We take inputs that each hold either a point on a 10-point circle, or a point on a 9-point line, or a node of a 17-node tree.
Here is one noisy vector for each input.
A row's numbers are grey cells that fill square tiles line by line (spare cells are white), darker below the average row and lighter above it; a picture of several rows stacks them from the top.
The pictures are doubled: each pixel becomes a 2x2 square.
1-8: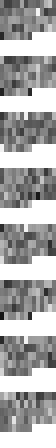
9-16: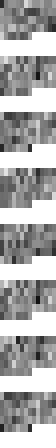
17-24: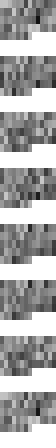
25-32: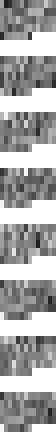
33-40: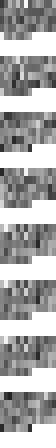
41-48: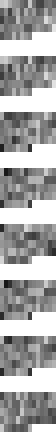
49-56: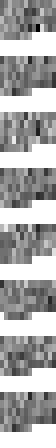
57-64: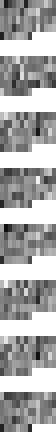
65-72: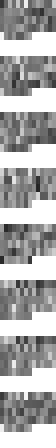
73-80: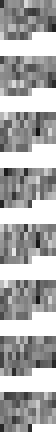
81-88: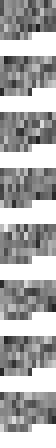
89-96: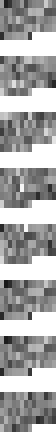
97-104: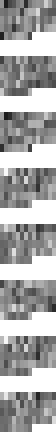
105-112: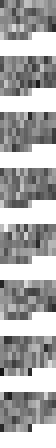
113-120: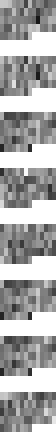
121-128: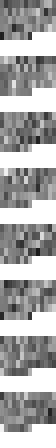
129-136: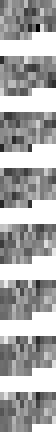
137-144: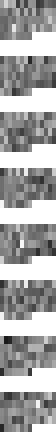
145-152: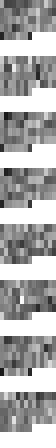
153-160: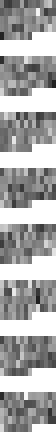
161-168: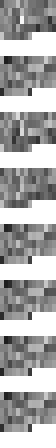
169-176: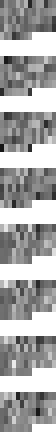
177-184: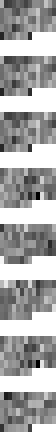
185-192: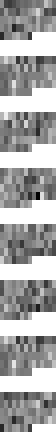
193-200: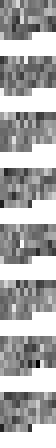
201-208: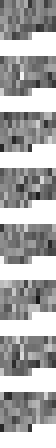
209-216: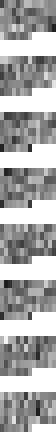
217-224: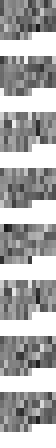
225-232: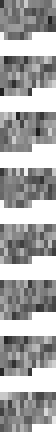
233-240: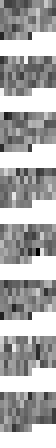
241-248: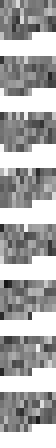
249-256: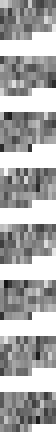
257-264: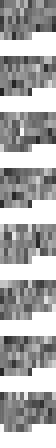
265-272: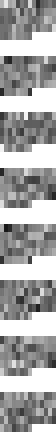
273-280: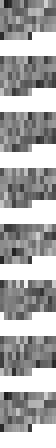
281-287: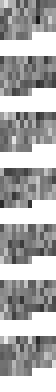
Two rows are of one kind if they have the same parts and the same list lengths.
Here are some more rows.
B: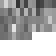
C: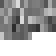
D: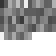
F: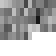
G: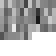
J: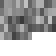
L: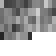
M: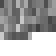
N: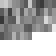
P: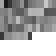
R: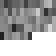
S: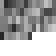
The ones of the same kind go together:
B, F, G, N
C, D, J, M
L, P, R, S

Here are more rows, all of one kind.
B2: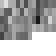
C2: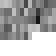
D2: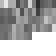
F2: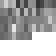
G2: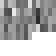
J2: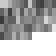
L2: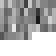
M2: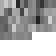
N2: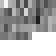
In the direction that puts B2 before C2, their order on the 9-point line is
J2, D2, F2, M2, B2, N2, C2, L2, G2.
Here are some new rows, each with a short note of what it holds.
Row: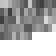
a point on a 9-point line
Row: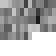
a point on a 9-point line
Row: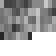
a point on a 10-point circle
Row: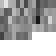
a point on a 9-point line
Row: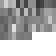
a point on a 9-point line
